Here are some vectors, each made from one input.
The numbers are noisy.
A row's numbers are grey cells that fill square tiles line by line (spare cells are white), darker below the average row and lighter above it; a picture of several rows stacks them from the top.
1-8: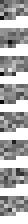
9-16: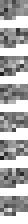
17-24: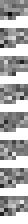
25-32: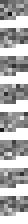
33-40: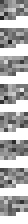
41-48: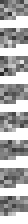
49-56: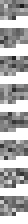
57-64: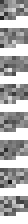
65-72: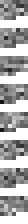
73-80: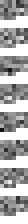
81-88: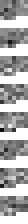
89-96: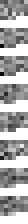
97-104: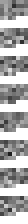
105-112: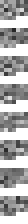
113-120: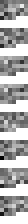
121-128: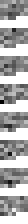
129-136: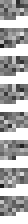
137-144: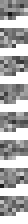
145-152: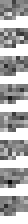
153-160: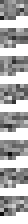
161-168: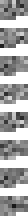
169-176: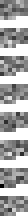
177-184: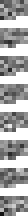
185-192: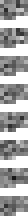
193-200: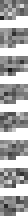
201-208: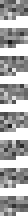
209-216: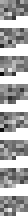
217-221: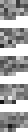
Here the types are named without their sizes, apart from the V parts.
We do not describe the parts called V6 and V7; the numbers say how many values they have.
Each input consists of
a value of V6, together with either a point on a line and a true/false value, or a value of V7.
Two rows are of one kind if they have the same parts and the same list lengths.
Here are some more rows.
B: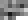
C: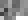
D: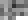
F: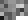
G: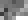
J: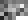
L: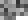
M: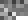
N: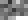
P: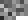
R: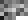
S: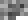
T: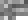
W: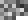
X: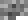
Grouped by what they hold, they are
B, C, F, G, J, L, N, P, R, S, X
D, M, T, W

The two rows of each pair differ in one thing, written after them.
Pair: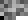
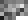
the true/false value
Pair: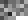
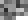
the value of V6
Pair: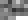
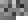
the value of V6
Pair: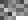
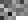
the place on the line
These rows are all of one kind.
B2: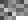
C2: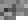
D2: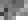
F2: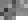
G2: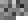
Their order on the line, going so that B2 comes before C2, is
B2, D2, F2, G2, C2.
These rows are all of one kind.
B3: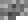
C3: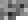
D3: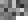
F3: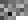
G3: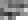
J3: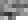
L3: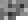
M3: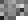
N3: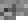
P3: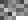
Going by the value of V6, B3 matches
C3, G3, J3 and L3.
